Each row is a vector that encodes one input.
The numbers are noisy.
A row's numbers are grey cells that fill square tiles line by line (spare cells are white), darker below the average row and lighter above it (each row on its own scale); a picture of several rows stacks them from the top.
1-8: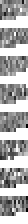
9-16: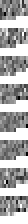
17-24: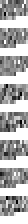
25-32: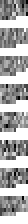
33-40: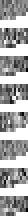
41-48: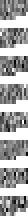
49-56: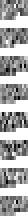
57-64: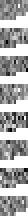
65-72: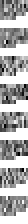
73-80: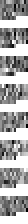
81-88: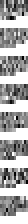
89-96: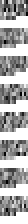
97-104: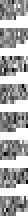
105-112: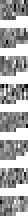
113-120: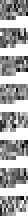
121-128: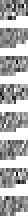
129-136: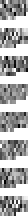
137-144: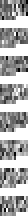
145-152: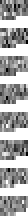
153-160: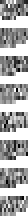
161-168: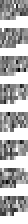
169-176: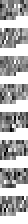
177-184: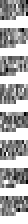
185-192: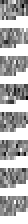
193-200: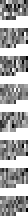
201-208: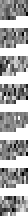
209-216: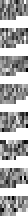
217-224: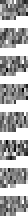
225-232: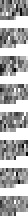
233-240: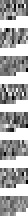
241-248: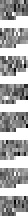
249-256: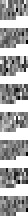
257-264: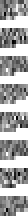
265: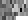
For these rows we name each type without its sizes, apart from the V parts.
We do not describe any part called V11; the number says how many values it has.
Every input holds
a value of V11, together with either a point on a line, or four true/false values.
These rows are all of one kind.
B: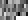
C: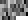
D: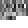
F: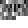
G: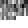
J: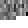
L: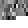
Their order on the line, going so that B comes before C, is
D, L, F, J, G, B, C.
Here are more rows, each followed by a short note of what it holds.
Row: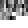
a point on a line and a value of V11
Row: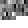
a point on a line and a value of V11
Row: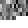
a point on a line and a value of V11
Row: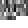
a point on a line and a value of V11
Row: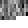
a point on a line and a value of V11
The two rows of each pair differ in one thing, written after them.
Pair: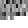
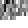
the value of V11
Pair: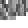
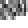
one of the four true/false values
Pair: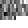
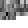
the value of V11
